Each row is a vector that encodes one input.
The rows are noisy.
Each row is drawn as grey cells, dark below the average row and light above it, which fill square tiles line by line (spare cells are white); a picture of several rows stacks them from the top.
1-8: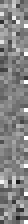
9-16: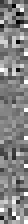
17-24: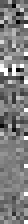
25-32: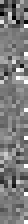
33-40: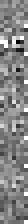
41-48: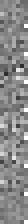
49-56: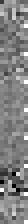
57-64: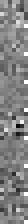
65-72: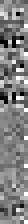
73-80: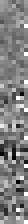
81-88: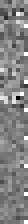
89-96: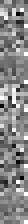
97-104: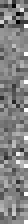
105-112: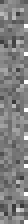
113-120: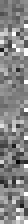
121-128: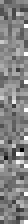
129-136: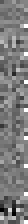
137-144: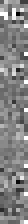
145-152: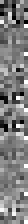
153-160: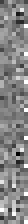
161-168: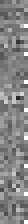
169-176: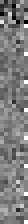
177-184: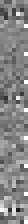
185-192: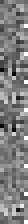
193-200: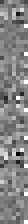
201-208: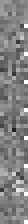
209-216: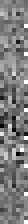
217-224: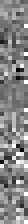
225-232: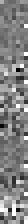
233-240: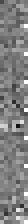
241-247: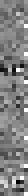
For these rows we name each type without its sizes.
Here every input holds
a list of points on a line.
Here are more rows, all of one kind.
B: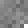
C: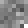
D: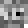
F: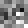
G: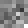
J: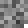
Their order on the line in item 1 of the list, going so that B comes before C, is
G, F, B, D, C, J.
